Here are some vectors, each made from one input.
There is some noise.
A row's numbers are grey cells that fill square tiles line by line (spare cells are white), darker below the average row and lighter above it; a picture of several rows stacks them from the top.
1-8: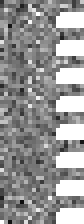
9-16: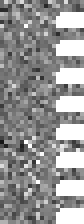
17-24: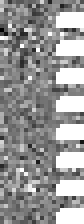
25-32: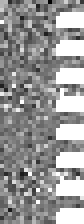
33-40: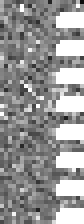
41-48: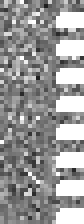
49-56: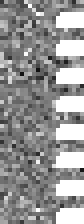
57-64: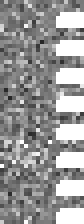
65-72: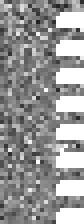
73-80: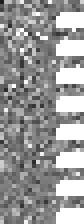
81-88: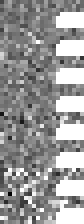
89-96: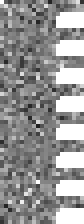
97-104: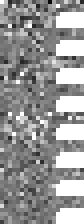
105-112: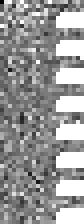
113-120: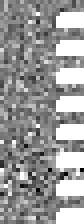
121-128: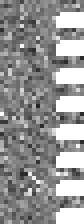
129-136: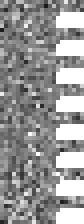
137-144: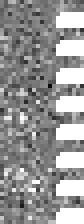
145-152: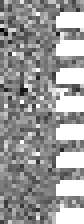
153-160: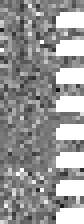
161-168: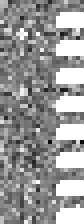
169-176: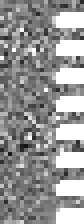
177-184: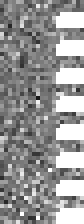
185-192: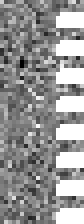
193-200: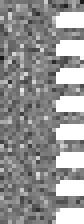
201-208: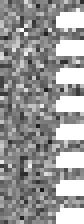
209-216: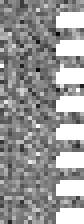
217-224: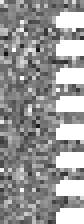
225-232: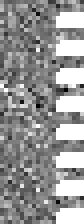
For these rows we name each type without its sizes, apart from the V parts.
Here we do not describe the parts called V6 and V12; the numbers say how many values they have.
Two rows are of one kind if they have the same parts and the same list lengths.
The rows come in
3 kinds.
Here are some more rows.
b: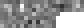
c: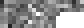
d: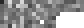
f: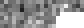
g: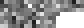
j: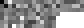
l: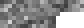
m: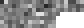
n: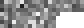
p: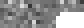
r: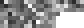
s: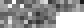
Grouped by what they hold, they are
b, d, j, l, p, s
c, g, m, r
f, n

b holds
a node of a tree, a value of V6 and a value of V12.
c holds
three true/false values.
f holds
a fixed value.
